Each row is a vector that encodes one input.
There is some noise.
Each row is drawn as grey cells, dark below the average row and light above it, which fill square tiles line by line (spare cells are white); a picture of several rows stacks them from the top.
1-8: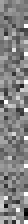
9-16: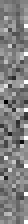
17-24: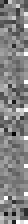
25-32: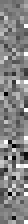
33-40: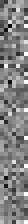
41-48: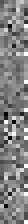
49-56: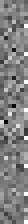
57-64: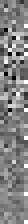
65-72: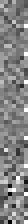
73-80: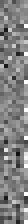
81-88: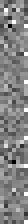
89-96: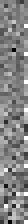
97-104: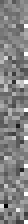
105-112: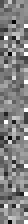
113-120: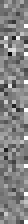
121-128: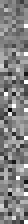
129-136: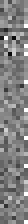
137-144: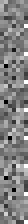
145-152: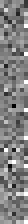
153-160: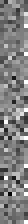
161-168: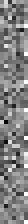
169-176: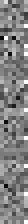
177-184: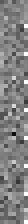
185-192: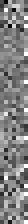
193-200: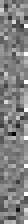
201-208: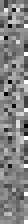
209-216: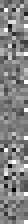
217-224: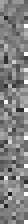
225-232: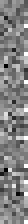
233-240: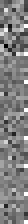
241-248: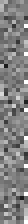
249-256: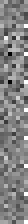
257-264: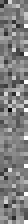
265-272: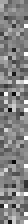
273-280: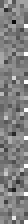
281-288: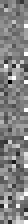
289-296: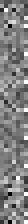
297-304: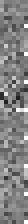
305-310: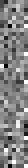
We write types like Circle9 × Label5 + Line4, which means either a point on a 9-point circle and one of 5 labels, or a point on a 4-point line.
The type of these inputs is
Bool × Circle16.
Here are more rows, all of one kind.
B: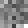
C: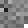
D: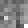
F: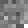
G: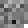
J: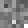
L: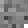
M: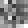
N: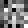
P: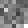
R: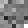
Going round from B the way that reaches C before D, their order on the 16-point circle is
B, P, J, R, L, N, C, G, F, D, M.
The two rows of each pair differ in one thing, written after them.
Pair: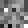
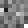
the true/false value
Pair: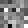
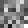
the place on the 16-point circle
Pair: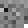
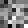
the true/false value
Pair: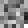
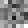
the place on the 16-point circle
